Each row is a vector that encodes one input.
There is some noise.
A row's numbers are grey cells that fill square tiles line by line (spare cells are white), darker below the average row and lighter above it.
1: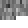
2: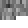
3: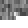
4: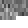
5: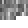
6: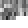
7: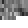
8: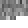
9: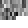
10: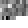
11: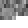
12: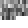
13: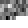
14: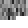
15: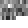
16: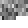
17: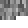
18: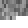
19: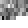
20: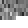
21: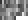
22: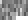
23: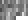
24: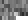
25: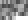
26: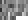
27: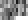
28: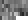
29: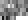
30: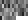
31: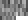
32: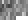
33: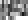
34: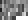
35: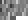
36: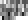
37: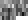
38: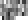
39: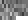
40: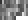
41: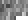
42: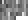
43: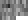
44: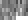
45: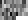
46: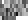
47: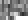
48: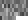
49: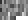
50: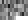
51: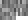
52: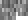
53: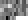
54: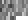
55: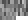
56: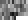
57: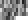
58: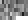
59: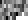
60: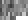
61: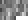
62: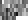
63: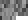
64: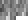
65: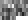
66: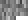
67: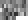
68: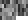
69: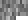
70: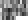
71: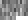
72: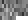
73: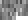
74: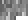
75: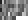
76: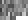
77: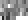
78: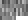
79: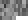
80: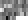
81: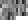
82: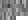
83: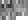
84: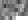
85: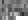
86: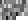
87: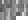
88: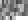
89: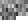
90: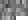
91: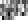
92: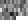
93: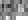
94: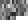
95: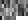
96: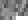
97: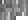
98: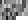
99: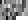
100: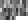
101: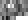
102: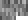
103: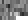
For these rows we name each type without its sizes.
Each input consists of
a point on a line, together with either a point on a line, or three true/false values.
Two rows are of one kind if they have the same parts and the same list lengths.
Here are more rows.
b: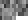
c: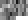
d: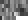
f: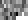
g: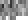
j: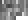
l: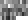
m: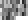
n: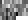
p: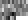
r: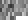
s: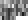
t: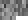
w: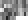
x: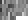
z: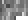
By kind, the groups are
b, d, g, j, r, t, x, z
c, f, l, m, n, p, s, w

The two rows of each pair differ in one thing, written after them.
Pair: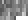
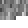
one of the three true/false values
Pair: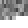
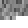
one of the three true/false values
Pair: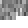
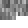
one of the three true/false values
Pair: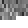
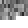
one of the three true/false values
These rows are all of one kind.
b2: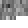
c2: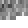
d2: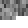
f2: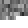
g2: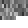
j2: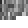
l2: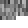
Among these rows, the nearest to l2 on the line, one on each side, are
b2 and d2.
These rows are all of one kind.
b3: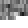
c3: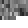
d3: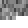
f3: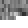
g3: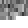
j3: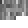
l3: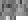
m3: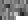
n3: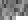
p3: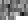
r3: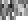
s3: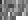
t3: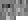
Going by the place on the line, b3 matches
c3, f3, m3 and p3.
